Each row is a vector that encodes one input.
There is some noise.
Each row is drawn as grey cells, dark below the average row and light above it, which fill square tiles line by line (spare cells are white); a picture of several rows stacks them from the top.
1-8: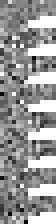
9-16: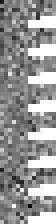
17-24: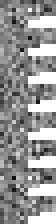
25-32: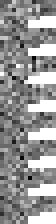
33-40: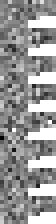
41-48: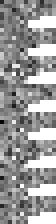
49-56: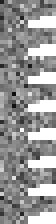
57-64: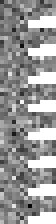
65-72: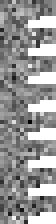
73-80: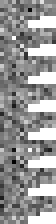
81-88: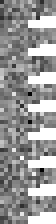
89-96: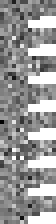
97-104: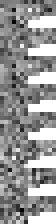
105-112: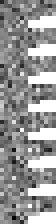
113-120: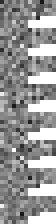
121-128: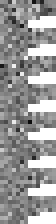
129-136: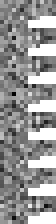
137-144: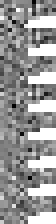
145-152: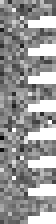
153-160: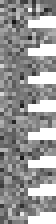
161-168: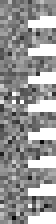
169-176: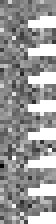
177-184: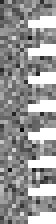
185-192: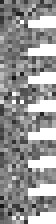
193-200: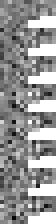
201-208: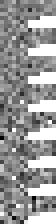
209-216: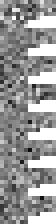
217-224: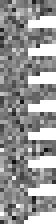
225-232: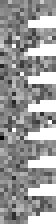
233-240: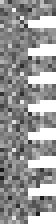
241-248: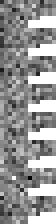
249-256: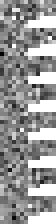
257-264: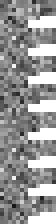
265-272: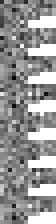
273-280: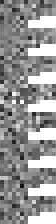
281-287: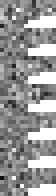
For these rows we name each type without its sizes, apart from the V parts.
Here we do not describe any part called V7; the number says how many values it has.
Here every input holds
a node of a tree, together with a list of items, each either a point on a line, or a value of V7.
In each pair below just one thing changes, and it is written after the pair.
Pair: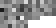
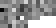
the value of V7 in item 2 of the list
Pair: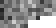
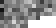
the value of V7 in item 1 of the list
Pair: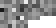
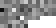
the value of V7 in item 1 of the list
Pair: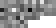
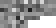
the value of V7 in item 1 of the list
